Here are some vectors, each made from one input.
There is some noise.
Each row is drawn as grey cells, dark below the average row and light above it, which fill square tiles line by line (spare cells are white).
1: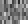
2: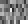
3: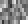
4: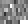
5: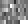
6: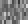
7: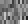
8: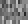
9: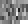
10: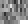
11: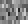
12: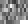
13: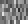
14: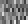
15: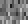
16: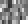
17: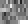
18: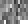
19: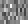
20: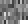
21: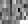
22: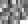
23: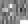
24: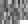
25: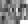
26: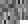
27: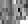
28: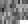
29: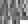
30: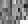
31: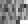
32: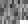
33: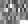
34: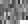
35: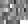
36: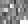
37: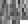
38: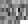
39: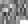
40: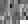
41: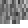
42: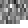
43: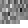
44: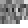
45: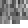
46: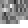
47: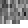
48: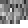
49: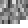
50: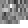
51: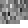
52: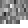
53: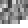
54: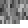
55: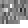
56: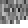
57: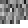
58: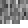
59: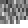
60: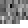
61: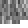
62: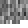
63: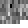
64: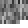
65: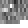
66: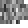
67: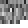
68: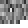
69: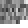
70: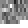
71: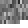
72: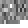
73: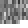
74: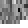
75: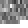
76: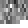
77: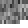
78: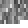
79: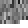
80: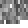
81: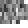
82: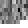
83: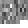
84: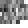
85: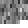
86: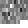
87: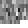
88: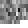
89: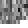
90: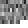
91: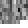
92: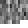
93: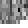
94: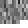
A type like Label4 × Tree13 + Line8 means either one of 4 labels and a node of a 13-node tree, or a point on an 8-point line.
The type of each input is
Circle6 + Label6 + Tree7.
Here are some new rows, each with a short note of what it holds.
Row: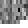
a node of a 7-node tree
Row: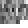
a node of a 7-node tree
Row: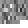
one of 6 labels
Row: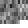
a point on a 6-point circle
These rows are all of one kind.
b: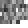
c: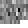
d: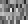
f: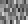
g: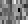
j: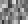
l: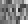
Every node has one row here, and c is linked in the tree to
f, g and l.
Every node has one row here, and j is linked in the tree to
g.
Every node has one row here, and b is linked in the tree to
l.
